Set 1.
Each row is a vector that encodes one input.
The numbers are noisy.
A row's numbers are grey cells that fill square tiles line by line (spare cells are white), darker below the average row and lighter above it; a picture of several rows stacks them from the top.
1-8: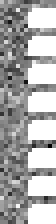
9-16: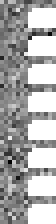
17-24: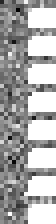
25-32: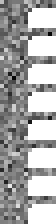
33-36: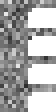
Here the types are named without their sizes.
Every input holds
a point on a circle and a point on a line.
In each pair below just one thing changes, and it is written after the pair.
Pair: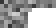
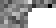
the place on the circle
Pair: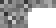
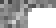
the place on the line
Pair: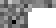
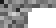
the place on the circle
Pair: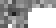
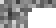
the place on the circle
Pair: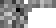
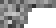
the place on the circle
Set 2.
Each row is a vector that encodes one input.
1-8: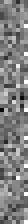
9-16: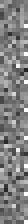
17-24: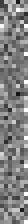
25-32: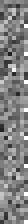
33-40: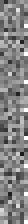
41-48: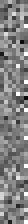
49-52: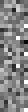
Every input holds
either a point on a 4-point line, or a point on a 6-point line.
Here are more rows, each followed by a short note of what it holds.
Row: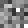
a point on a 4-point line
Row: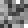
a point on a 6-point line
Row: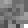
a point on a 6-point line
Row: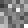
a point on a 4-point line
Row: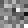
a point on a 4-point line
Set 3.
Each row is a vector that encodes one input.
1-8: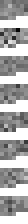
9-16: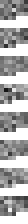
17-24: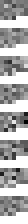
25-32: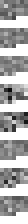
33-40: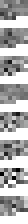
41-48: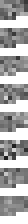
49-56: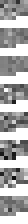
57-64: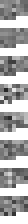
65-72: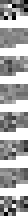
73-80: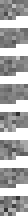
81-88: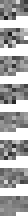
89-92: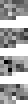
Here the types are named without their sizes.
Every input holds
a point on a line and a true/false value.
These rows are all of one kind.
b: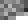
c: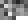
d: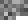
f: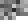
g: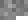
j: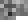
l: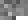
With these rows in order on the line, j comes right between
c and l.
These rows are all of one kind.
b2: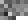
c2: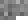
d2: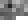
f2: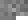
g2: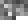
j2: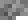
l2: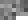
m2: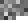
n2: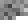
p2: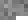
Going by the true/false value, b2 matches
d2 and f2.
